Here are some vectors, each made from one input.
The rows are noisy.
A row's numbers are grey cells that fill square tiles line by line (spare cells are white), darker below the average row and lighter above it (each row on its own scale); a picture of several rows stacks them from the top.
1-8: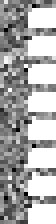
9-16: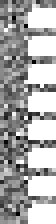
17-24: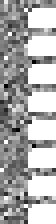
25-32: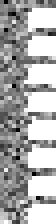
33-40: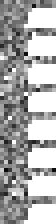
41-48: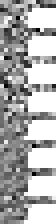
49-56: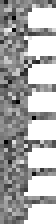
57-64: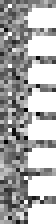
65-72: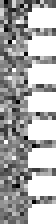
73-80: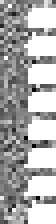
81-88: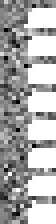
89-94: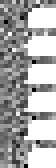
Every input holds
either one of 6 labels, or a point on a 4-point line and a true/false value.
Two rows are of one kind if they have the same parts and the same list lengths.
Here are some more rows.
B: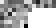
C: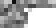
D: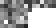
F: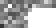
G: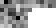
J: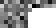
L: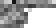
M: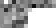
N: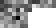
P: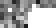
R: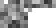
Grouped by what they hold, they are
B, D, F, G, N, P
C, J, L, M, R

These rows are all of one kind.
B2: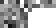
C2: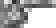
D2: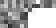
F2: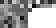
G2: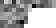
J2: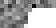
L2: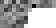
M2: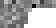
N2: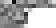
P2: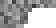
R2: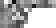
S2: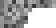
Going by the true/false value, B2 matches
D2 and F2.
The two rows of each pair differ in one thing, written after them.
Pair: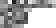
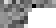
the place on the 4-point line
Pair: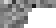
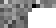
the true/false value
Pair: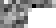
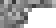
the place on the 4-point line
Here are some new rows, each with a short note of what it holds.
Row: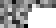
one of 6 labels
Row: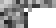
a point on a 4-point line and a true/false value
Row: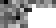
one of 6 labels
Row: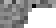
a point on a 4-point line and a true/false value
